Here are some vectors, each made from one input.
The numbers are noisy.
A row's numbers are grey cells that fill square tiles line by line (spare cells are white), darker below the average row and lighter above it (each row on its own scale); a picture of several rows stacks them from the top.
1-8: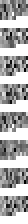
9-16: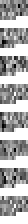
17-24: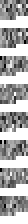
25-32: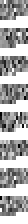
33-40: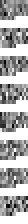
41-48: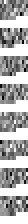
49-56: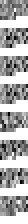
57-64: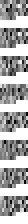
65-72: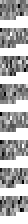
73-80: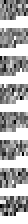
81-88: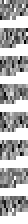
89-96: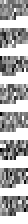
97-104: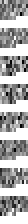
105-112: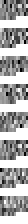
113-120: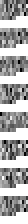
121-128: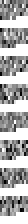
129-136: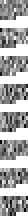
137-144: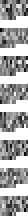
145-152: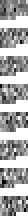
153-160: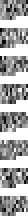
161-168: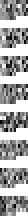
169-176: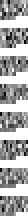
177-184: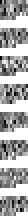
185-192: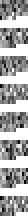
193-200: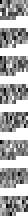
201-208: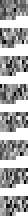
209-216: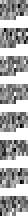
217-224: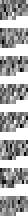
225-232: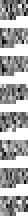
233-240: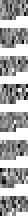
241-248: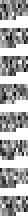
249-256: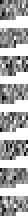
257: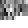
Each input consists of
either three true/false values, or a list of up to two points on an 11-point line.
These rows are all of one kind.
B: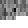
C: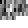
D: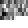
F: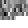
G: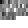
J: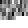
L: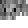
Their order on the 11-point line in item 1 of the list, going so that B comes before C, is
B, L, C, F, J, D, G.
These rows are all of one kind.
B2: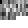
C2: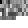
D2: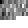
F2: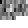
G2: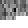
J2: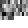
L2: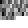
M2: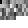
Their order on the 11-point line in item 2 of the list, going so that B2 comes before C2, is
J2, G2, B2, D2, L2, F2, M2, C2.
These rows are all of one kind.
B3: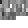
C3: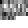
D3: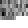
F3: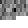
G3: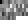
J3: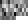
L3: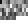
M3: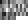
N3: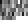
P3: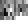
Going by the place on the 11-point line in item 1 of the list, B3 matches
C3, G3 and M3.
